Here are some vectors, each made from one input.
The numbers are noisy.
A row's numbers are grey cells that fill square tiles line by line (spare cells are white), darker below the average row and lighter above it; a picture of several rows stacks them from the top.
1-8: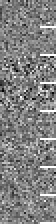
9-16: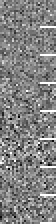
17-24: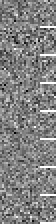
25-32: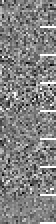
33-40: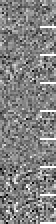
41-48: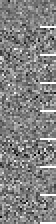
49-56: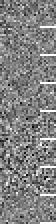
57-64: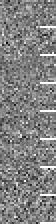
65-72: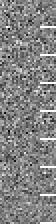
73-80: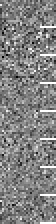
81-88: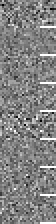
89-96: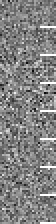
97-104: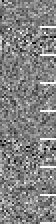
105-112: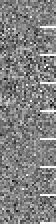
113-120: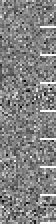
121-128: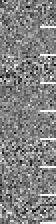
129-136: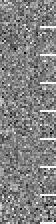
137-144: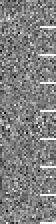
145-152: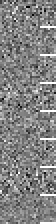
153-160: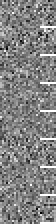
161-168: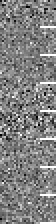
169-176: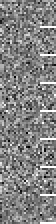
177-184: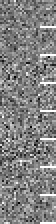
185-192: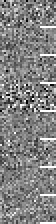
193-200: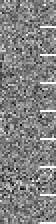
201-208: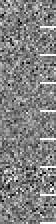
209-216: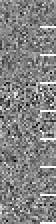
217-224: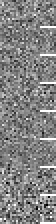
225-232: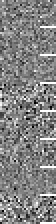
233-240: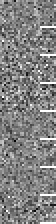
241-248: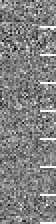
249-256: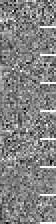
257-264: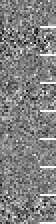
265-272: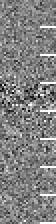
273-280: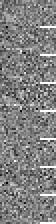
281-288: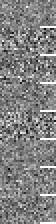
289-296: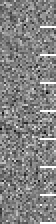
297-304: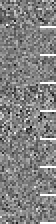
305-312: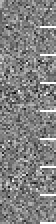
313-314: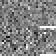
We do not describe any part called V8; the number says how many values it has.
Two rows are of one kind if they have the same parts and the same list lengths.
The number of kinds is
3.
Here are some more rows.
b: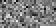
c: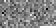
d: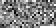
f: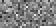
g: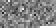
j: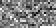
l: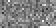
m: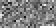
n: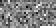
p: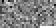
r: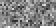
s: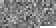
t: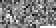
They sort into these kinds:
b, j, n, t
c, d, f, g, l, p, s
m, r

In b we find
one of 7 labels and a value of V8.
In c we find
one of 10 labels, a point on a 9-point line and a value of V8.
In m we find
a point on a 9-point line, a node of an 11-node tree and a value of V8.
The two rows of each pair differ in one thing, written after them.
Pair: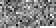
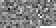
the node of the tree
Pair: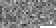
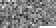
the value of V8
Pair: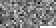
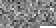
the place on the 9-point line
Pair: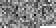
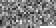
the value of V8
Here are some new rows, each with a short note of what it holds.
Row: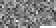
a point on a 9-point line, a node of an 11-node tree and a value of V8
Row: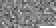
a point on a 9-point line, a node of an 11-node tree and a value of V8
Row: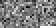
one of 7 labels and a value of V8
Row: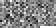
a point on a 9-point line, a node of an 11-node tree and a value of V8
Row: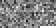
one of 7 labels and a value of V8
